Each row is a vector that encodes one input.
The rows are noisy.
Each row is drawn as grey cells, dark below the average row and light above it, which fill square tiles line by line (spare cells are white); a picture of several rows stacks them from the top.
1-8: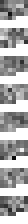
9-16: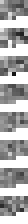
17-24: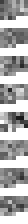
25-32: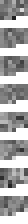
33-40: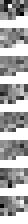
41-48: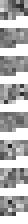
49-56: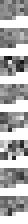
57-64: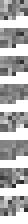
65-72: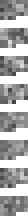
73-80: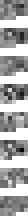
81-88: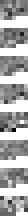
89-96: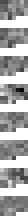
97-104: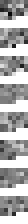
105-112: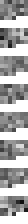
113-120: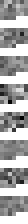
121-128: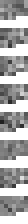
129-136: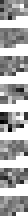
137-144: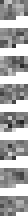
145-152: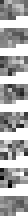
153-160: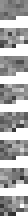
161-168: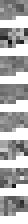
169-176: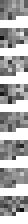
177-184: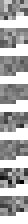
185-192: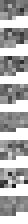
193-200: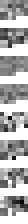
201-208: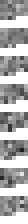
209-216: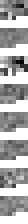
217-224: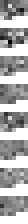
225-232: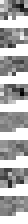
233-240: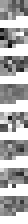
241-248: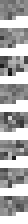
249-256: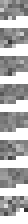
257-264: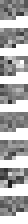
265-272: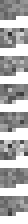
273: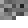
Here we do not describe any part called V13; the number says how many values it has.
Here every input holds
either a node of a 9-node tree and a true/false value, or a value of V13.
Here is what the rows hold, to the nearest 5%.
About 50% of them hold a node of a 9-node tree and a true/false value. The rest hold a value of V13.
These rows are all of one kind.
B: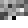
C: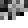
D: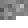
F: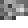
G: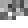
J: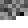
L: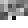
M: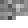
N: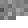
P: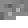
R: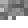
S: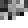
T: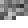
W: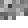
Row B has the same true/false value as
J, L, R and W.
